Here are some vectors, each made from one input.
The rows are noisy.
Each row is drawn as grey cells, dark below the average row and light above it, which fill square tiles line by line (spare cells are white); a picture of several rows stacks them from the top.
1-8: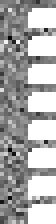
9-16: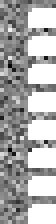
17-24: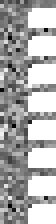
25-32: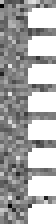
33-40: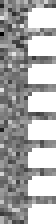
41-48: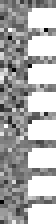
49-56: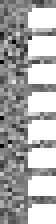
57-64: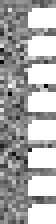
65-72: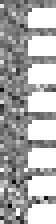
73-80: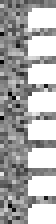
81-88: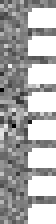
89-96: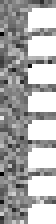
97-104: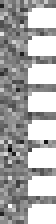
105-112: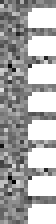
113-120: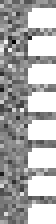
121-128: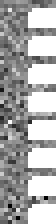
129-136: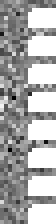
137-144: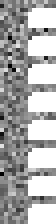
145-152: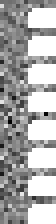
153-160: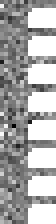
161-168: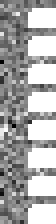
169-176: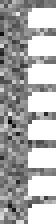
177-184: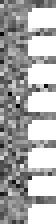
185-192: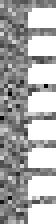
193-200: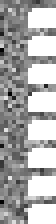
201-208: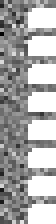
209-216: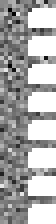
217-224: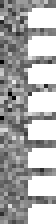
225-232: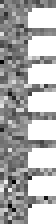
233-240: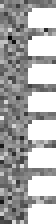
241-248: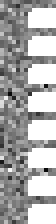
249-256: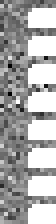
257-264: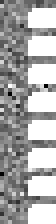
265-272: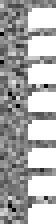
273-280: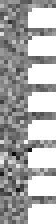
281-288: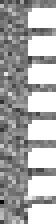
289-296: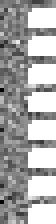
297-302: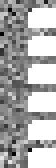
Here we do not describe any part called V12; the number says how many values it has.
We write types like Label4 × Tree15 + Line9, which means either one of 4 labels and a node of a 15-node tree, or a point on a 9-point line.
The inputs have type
(Line11 + V12) × Tree11 × V12.
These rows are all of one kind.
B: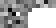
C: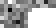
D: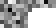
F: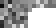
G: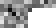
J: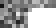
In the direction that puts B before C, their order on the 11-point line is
J, F, G, B, D, C.
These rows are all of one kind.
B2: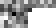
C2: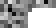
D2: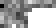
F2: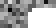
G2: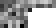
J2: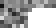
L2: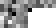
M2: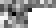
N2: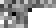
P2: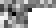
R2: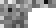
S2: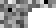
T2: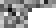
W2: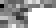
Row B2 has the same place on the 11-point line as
L2, M2, N2 and P2.
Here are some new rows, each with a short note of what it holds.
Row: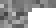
a node of an 11-node tree and two values of V12
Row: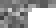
a node of an 11-node tree and two values of V12
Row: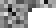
a point on an 11-point line, a node of an 11-node tree and a value of V12
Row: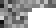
a point on an 11-point line, a node of an 11-node tree and a value of V12
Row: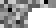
a point on an 11-point line, a node of an 11-node tree and a value of V12
